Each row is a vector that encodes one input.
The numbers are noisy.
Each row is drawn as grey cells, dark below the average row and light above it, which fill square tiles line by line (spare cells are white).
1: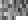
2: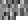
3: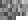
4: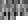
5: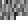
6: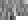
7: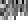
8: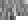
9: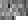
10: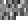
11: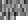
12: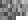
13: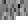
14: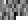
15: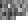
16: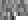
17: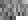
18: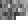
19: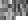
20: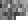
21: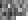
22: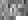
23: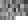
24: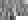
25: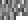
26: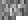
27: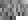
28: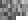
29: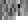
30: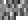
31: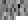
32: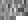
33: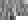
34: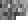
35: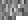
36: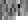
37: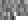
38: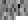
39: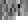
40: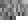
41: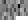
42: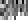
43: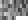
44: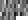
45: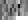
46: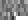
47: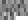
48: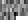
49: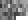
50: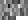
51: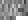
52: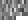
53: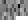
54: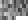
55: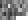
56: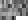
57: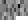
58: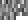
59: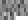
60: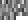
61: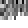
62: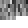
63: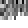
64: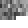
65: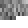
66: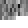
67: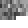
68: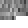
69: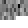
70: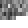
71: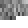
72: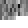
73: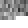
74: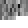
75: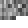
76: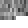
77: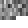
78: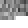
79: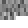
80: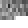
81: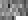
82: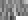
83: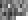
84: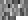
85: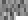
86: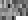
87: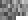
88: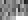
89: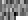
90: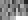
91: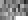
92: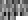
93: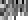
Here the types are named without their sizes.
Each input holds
a list of points on a line.
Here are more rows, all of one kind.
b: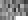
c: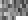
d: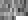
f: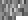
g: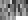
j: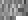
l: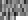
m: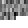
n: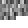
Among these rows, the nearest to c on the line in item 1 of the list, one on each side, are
b and d.
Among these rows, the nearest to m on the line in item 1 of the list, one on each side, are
l and n.
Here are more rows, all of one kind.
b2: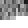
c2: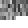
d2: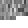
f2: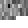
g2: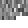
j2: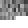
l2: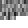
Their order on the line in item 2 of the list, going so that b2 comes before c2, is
g2, d2, l2, b2, j2, f2, c2.
